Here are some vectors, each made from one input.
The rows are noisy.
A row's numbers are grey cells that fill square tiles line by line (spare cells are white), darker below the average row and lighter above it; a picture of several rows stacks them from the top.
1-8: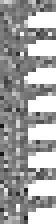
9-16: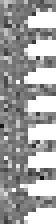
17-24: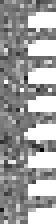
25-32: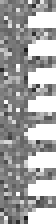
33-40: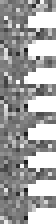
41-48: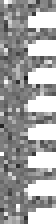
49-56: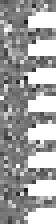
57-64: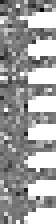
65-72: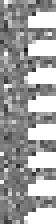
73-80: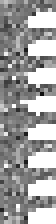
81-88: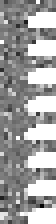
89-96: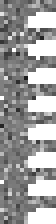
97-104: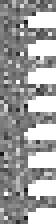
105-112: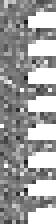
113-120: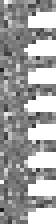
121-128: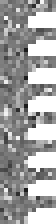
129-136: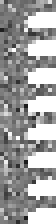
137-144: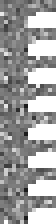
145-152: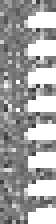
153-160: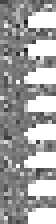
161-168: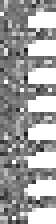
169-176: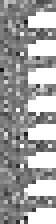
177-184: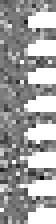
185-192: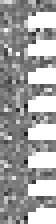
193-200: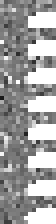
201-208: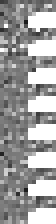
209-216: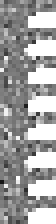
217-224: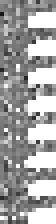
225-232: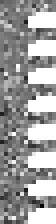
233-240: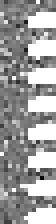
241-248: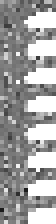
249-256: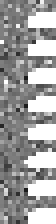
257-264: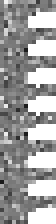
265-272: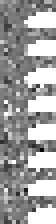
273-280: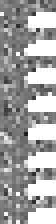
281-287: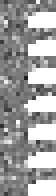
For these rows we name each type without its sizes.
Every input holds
either a label, or five true/false values.
